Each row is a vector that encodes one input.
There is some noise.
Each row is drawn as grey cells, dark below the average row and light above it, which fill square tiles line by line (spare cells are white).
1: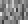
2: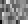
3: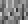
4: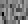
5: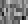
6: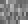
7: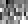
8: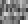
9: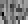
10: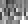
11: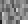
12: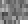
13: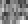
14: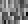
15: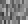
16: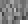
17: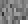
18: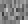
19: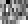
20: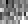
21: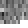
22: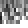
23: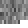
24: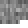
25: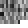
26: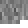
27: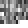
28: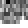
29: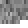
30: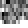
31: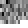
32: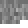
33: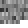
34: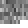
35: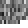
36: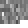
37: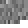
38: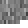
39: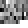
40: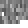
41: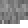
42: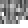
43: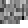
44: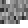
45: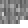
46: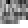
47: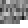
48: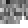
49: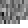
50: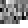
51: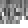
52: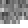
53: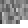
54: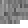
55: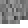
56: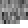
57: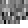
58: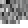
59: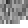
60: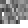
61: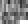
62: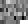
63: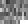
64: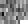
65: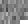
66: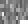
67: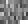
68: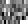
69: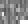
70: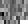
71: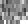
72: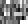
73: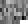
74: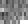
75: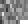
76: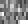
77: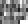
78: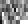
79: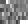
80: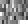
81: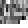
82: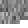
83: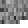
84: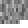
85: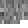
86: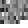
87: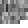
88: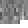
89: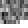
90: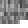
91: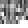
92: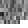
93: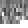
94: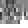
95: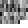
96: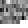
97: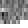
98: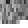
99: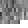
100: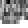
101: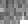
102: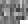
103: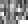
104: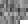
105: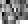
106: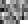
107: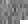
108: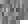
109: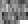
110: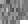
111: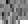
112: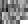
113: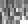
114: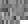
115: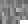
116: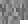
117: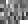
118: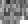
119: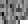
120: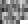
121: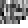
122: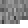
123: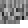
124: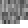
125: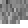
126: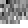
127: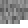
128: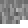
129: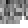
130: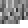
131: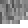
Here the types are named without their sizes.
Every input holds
either a point on a line, or a node of a tree.
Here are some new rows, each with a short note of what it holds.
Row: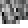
a point on a line
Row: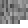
a point on a line
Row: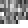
a node of a tree
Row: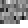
a point on a line
